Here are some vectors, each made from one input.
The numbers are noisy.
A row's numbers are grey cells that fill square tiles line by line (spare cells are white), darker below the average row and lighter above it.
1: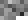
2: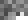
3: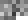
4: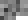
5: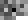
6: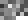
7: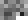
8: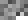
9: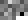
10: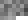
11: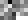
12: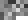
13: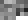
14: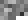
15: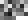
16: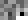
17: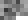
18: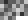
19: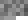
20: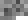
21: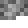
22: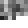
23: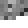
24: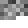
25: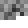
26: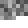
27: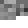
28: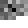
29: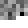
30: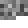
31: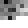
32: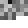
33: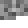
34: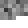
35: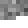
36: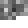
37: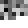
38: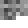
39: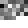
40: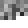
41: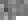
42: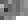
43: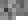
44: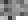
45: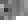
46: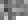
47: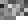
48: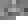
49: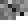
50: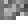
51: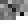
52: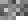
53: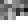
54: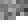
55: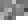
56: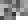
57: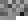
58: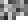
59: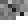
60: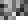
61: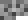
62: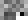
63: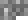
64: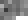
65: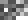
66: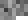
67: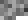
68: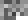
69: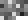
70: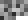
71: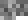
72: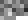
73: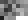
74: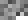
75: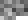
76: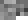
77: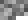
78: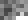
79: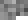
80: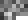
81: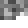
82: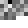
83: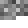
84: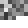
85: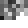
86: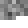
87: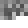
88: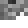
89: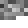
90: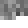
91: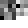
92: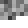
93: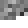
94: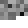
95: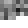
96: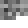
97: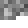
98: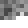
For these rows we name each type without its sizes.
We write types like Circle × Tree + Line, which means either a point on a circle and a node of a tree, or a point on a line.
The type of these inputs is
(Bool × Bool × Bool + Unit) × Tree.
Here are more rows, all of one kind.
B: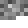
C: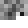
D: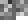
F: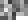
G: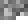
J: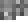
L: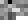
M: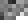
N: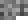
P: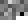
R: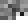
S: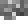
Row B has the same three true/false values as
L and M.
